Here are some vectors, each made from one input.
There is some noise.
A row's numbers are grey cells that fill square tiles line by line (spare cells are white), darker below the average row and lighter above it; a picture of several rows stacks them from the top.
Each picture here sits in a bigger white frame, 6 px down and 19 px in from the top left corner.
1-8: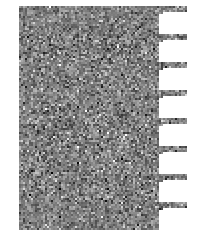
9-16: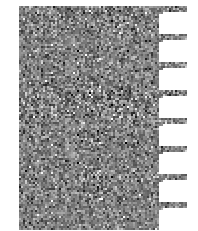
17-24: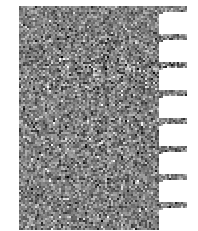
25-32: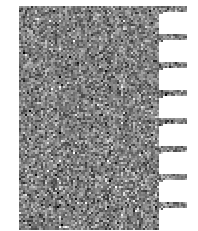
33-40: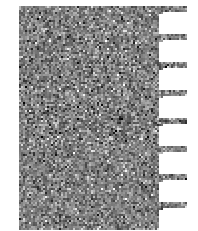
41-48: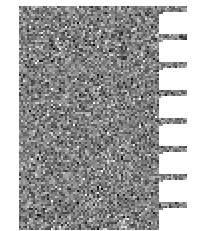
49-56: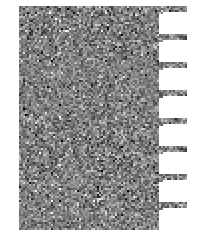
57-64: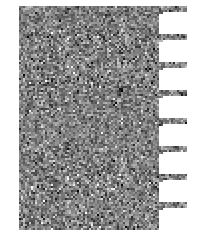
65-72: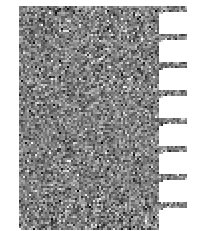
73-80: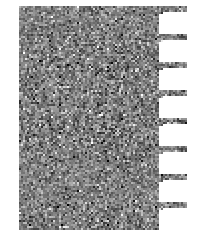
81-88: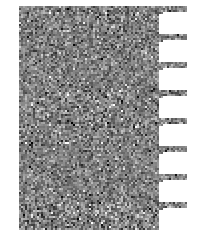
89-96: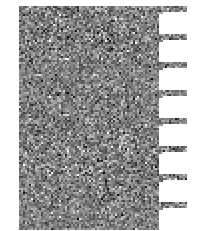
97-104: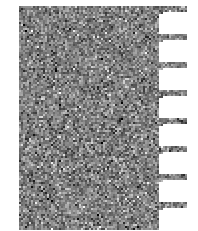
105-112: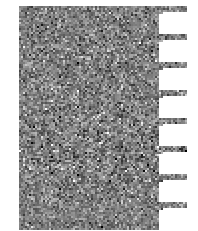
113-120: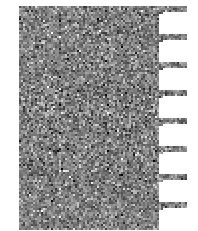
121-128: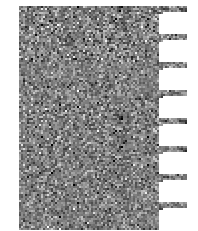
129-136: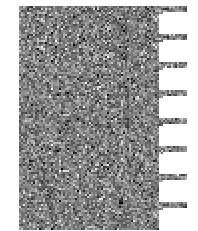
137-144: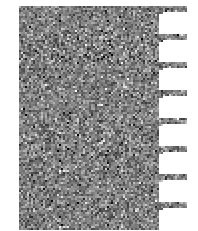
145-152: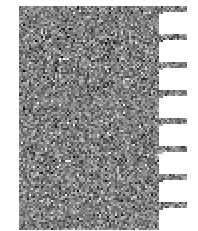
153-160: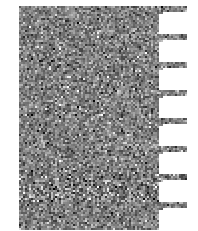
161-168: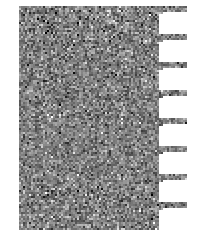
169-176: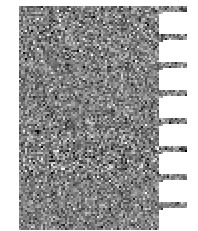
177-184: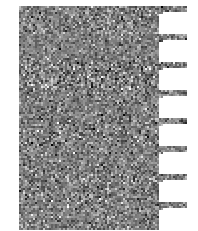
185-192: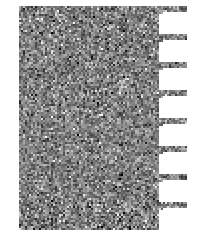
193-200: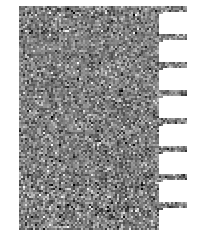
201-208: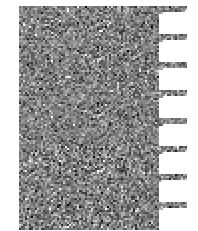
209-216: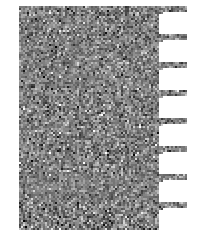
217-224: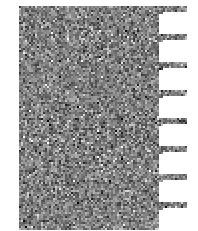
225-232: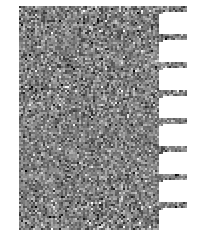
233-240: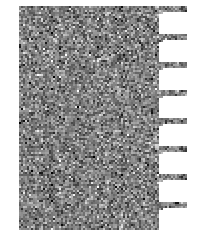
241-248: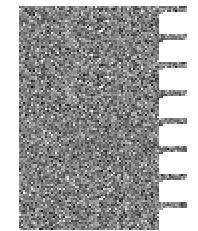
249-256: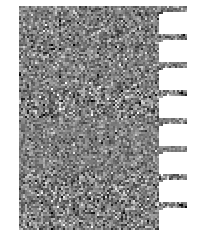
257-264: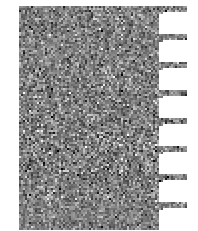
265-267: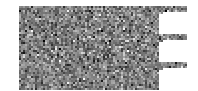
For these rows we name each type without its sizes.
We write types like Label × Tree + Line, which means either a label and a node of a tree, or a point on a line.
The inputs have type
(Bool × Bool × Bool + Line) × (Line + Tree) × Tree.
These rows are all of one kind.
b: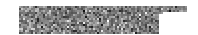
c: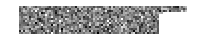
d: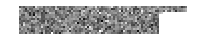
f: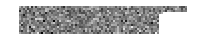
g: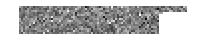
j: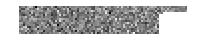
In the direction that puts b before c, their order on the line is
j, f, d, b, g, c.
